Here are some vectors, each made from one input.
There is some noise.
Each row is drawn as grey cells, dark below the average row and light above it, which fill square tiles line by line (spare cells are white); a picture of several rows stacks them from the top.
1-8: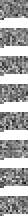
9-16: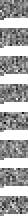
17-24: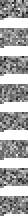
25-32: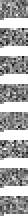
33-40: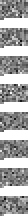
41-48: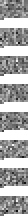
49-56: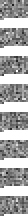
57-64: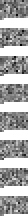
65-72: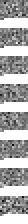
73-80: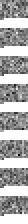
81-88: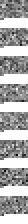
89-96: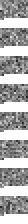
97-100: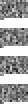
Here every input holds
a point on a 9-point line, together with either a point on a 9-point line, or a node of a 10-node tree.
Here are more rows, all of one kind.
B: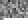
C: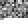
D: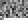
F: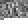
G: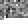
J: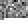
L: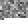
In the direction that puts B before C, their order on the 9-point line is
J, L, G, B, F, D, C.
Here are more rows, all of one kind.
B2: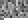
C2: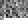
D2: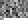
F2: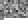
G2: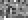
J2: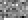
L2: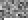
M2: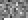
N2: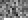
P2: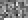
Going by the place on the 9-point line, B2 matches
C2, D2, N2 and P2.
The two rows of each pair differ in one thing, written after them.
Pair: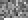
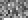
the node of the tree
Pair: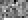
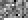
the place on the 9-point line
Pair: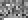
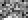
the place on the 9-point line
